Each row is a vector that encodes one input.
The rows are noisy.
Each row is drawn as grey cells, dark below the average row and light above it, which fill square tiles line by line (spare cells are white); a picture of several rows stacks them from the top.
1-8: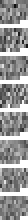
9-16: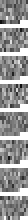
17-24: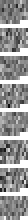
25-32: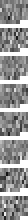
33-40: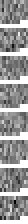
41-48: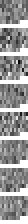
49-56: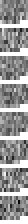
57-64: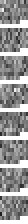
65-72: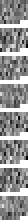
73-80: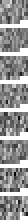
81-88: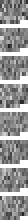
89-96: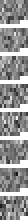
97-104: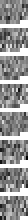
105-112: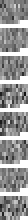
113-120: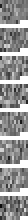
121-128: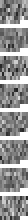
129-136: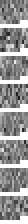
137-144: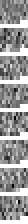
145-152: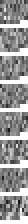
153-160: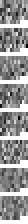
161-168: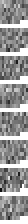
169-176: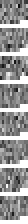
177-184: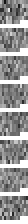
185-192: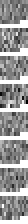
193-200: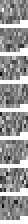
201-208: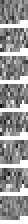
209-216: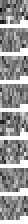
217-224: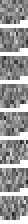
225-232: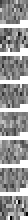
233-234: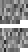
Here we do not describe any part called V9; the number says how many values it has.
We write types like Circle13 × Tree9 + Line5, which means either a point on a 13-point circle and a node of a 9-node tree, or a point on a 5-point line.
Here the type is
(Bool × Bool × Bool + (Circle8 + Unit) × Line8) × V9 × V9.
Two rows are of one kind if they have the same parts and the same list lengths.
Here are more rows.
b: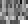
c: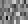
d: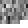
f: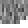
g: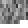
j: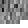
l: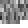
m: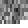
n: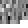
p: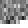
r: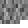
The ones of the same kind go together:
b, m
c, d, l, n
f, g, j, p, r

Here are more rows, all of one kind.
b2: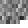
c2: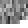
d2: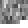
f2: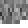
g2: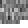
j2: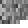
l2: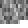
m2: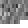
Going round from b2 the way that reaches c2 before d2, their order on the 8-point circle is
b2, c2, m2, f2, g2, l2, j2, d2.
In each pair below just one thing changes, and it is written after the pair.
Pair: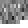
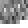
the place on the 8-point circle
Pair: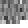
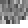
the place on the 8-point line
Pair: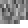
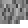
the place on the 8-point line
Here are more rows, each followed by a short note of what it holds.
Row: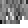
three true/false values and two values of V9
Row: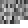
three true/false values and two values of V9
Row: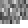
a point on an 8-point line and two values of V9
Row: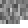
a point on an 8-point circle, a point on an 8-point line and two values of V9
